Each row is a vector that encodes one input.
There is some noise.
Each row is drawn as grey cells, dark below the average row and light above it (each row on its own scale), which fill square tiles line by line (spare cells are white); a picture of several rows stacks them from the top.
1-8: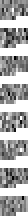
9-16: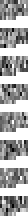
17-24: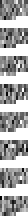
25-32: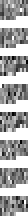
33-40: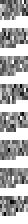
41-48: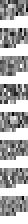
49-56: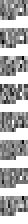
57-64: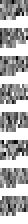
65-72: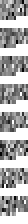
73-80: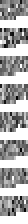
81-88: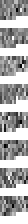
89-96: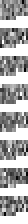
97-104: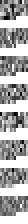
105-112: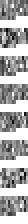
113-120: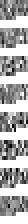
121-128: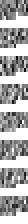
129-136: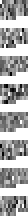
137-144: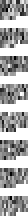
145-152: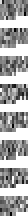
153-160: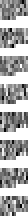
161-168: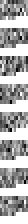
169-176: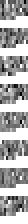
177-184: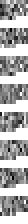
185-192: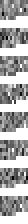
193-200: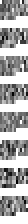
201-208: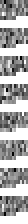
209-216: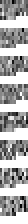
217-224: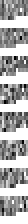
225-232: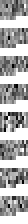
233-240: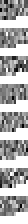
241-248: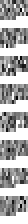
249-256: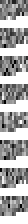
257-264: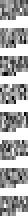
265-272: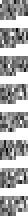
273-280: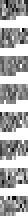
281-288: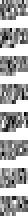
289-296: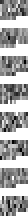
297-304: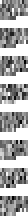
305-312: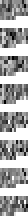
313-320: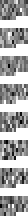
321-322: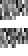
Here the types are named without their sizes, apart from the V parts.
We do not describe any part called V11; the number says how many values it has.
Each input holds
a label, together with either a point on a line, or a value of V11.
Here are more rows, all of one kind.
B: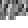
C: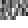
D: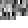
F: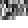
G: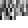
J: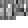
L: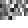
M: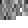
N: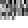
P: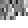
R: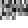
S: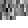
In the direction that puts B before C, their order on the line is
G, S, L, B, J, P, D, R, N, C, M, F.
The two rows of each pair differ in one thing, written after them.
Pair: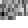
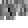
the label
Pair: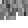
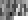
the value of V11
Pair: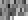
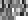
the label
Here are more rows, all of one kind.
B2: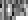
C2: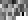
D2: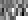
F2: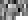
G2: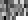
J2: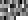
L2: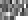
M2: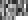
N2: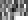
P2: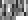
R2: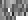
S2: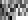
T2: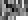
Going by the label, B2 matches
J2, P2 and R2.
